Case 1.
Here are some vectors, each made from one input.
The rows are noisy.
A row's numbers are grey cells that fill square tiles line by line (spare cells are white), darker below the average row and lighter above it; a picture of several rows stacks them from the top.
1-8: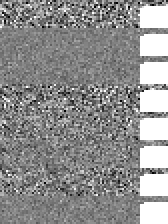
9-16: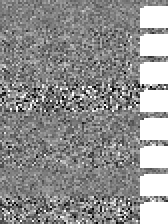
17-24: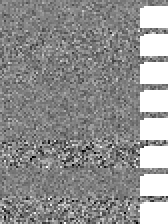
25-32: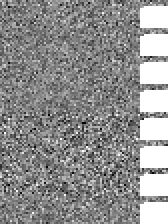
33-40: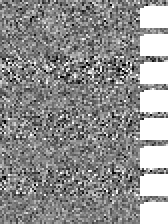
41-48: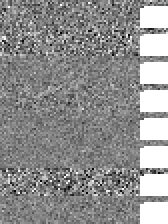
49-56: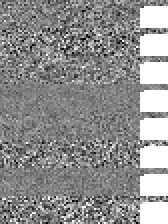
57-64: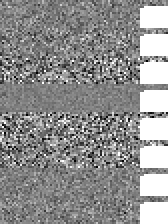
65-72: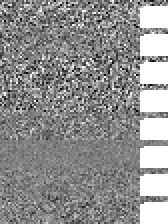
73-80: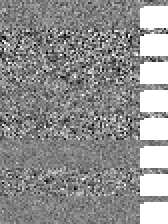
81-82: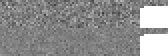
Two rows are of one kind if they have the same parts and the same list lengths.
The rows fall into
2 kinds.
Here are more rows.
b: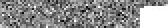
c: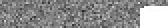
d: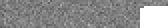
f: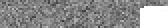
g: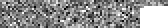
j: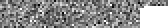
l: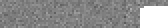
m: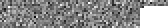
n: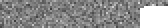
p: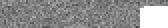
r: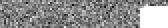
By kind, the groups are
b, c, d, f, g, l, m, n, p, r
j

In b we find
a point on a 10-point circle and a true/false value.
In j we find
a fixed value.
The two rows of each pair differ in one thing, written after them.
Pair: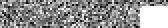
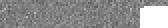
the true/false value
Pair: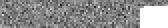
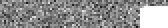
the true/false value
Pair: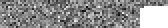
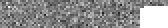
the true/false value
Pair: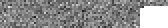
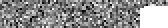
the place on the 10-point circle
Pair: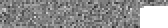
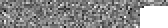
the true/false value
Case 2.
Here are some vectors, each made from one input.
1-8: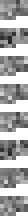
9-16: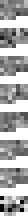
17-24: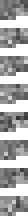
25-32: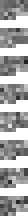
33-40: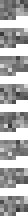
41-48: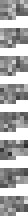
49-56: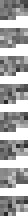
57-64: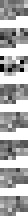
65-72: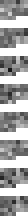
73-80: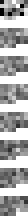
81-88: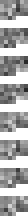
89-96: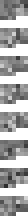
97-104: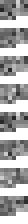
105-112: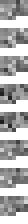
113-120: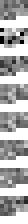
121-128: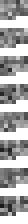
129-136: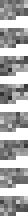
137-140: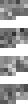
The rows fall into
3 kinds.
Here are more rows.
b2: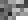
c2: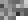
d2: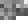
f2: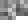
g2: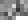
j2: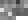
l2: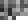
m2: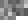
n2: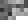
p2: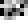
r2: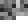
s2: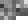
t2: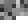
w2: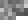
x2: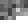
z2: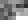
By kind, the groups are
b2, l2, n2, r2, t2, x2, z2
c2, d2, f2, g2, j2, m2, s2, w2
p2

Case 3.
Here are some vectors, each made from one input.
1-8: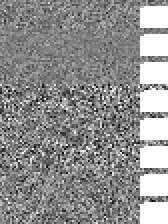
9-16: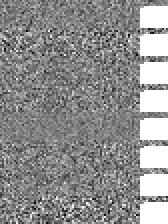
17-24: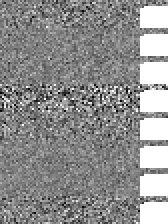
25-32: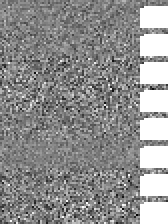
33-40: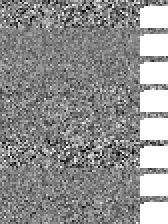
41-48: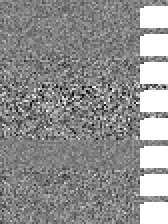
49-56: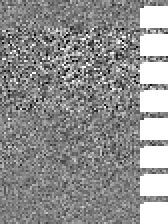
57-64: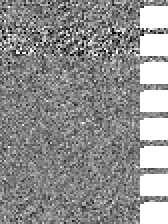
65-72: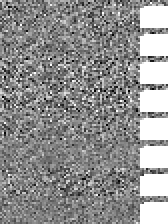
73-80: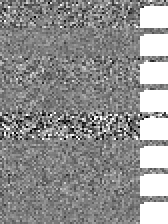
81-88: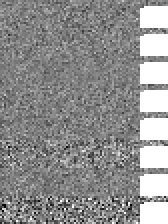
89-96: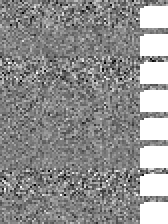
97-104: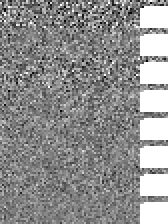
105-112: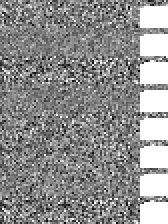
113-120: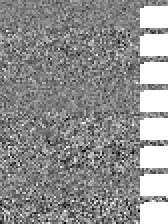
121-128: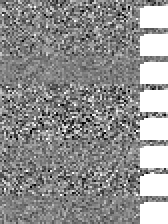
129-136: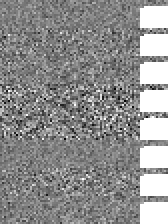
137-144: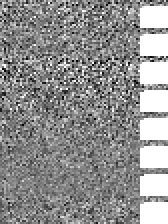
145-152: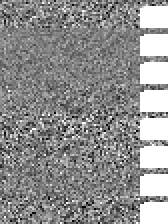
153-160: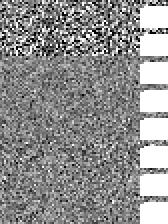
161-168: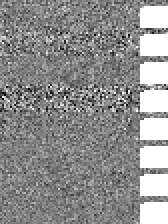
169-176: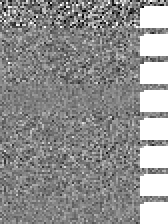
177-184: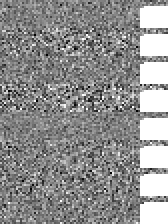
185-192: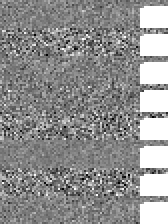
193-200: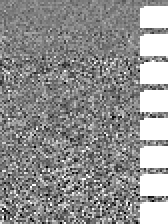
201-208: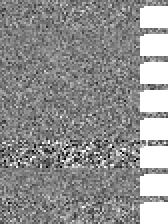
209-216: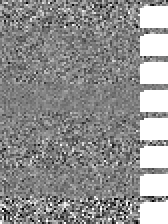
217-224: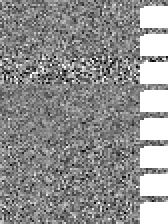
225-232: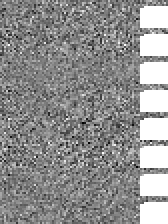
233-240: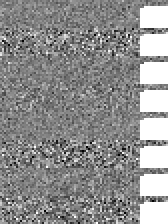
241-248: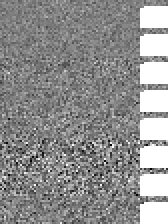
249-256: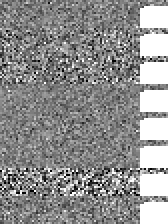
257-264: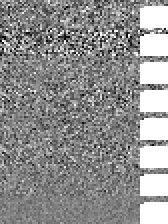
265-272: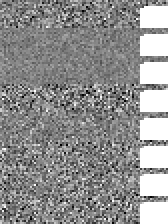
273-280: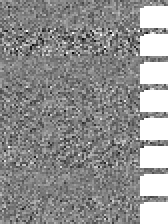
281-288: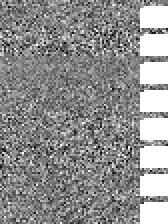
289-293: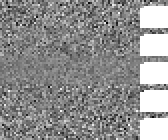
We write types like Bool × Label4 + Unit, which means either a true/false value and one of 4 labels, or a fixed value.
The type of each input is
Bool × Line5.
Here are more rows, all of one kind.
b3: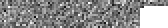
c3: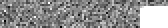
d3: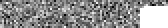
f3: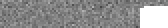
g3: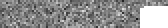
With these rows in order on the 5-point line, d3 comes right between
b3 and f3.
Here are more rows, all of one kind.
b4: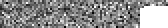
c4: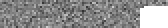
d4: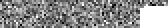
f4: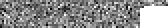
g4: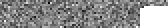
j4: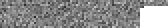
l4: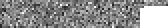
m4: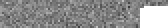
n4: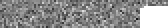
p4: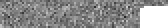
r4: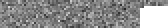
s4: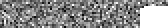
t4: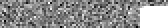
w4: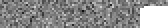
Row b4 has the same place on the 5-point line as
l4, t4 and w4.
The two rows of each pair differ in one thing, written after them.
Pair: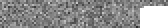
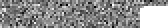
the true/false value
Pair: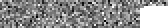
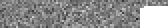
the true/false value
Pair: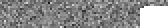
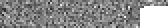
the place on the 5-point line
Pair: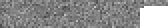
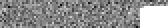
the place on the 5-point line
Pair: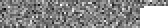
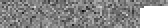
the place on the 5-point line
